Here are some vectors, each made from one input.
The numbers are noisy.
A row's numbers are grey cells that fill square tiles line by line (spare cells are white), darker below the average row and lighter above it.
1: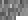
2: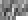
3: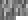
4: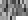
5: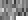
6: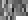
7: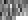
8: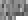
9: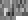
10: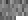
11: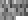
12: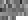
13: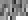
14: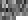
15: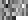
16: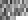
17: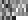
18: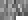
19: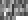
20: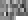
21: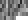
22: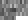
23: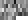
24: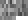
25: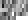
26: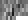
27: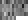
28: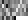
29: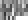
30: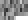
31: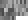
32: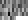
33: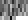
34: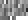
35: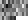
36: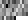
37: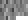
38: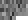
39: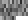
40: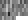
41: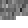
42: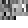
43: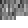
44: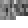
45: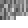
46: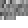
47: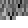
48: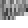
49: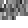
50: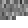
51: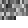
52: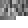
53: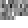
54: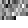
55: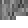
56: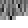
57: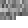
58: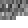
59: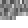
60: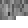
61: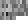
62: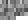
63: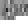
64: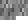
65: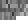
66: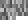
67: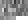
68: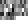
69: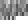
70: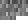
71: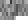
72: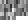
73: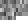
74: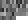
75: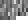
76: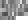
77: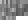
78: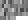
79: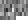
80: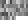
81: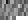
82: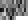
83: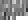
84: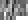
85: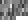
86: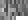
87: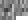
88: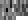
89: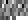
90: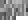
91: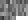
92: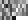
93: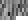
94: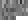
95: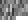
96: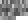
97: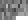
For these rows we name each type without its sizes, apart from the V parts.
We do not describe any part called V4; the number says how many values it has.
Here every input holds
a list of items, each a true/false value and a value of V4.
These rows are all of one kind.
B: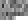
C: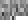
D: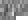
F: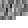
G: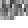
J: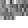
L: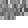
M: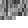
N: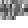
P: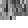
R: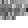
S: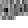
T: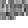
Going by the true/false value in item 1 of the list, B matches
C, J and T.
